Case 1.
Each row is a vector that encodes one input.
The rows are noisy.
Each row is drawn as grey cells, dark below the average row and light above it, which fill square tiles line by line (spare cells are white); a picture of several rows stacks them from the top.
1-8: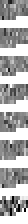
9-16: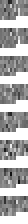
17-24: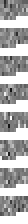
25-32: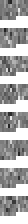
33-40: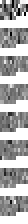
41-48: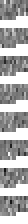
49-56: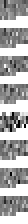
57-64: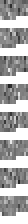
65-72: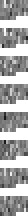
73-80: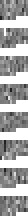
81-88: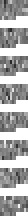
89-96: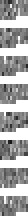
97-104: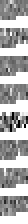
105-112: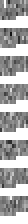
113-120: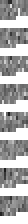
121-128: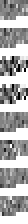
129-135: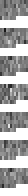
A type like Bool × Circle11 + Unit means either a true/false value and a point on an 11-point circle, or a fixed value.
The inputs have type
Bool × Circle6 × Line5 × Line6 + Unit.
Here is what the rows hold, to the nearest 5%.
About 95% of them hold a point on a 6-point circle, a point on a 5-point line, a point on a 6-point line and a true/false value. The rest hold a fixed value.
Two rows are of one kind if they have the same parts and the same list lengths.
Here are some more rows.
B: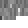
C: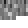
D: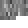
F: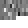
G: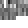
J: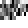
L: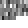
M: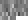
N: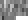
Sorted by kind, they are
B, C, D, F, G, L, M, N
J

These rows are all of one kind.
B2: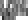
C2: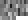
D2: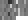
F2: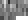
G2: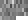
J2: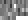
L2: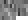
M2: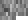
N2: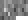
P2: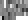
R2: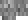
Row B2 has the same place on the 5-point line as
G2, M2, P2 and R2.
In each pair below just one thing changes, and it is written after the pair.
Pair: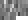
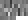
the place on the 5-point line
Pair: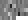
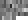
the true/false value
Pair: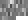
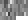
the place on the 6-point circle
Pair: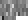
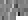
the place on the 6-point circle
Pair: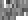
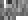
the place on the 5-point line
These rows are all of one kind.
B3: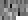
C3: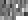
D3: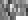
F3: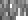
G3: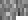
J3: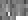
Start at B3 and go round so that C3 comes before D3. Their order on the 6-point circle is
B3, F3, J3, C3, G3, D3.
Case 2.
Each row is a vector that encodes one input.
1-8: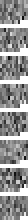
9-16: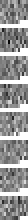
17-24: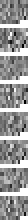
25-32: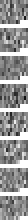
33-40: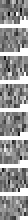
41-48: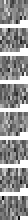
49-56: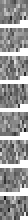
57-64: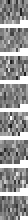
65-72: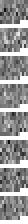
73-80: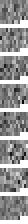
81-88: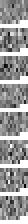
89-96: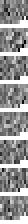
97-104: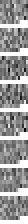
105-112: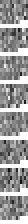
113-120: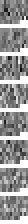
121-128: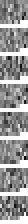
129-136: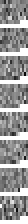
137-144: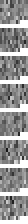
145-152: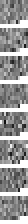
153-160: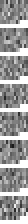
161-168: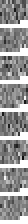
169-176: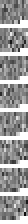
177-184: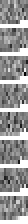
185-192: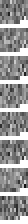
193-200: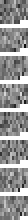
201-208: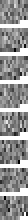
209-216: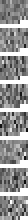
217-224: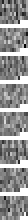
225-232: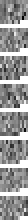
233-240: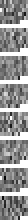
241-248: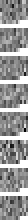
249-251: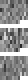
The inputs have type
(Line4 × Line5 + Unit) × Line6 + Tree17.
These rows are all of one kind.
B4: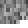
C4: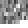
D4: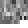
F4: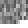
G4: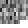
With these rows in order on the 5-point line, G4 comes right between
B4 and D4.
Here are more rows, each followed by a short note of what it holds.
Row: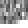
a point on a 4-point line, a point on a 5-point line and a point on a 6-point line
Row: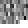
a point on a 6-point line
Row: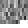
a point on a 6-point line
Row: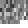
a point on a 4-point line, a point on a 5-point line and a point on a 6-point line
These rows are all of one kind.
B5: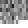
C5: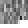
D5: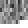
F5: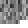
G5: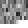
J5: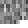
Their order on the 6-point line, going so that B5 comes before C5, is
B5, D5, F5, C5, J5, G5.
